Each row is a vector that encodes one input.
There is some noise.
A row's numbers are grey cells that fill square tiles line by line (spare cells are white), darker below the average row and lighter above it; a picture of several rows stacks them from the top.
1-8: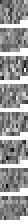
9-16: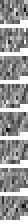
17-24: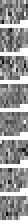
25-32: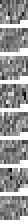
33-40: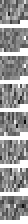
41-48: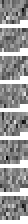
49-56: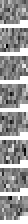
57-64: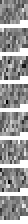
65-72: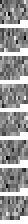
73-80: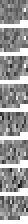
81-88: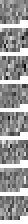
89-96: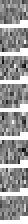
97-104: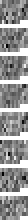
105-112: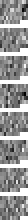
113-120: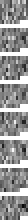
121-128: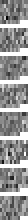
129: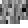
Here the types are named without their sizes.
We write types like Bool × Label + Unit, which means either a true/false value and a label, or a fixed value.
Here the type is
(Label + Line) × Tree.
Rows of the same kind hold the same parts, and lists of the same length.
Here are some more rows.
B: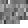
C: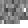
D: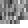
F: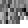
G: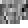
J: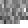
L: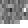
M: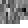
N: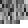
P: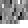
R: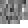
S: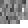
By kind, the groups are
B, C, J, L, R, S
D, F, G, M, N, P

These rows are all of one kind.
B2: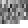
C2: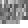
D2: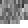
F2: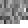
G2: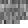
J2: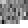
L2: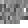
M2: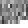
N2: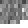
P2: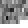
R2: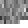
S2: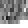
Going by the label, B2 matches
C2, D2 and P2.
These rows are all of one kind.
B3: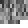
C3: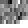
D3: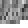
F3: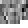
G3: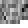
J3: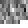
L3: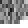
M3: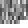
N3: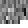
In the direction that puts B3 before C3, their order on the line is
N3, F3, G3, D3, J3, B3, L3, M3, C3.
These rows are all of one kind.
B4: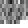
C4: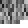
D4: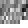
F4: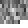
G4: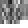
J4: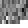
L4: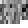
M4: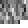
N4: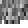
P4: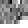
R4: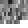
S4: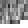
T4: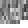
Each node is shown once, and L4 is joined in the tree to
D4.
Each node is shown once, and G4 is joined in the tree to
P4.
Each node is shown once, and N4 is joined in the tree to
J4 and S4.
